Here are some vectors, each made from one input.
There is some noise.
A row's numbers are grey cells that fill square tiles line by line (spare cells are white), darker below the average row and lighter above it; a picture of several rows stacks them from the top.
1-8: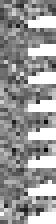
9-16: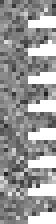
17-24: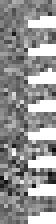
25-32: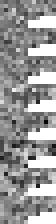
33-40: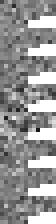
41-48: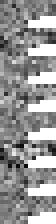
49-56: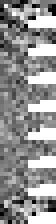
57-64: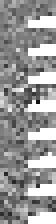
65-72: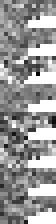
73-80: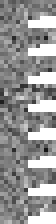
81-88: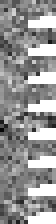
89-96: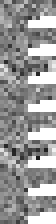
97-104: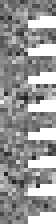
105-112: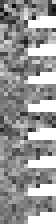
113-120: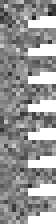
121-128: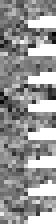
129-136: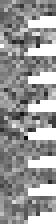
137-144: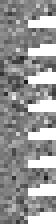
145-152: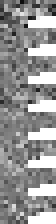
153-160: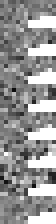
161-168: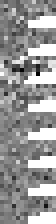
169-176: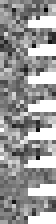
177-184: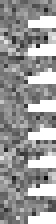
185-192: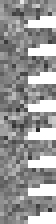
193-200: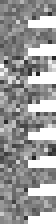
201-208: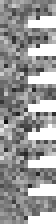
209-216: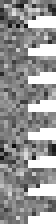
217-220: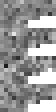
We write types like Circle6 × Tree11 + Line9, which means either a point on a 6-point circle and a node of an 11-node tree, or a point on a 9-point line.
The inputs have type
Circle6 × List3(Line6).
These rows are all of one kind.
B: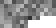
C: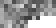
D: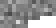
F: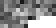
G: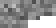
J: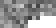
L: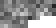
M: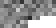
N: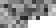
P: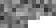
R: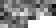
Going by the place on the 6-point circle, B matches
C, J, L and R.
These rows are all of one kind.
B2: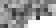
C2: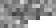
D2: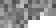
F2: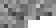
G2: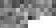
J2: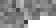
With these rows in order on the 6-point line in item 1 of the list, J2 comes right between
B2 and D2.
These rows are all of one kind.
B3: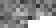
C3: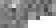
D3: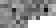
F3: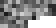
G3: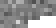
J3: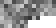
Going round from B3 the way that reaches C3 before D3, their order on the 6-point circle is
B3, J3, F3, G3, C3, D3.
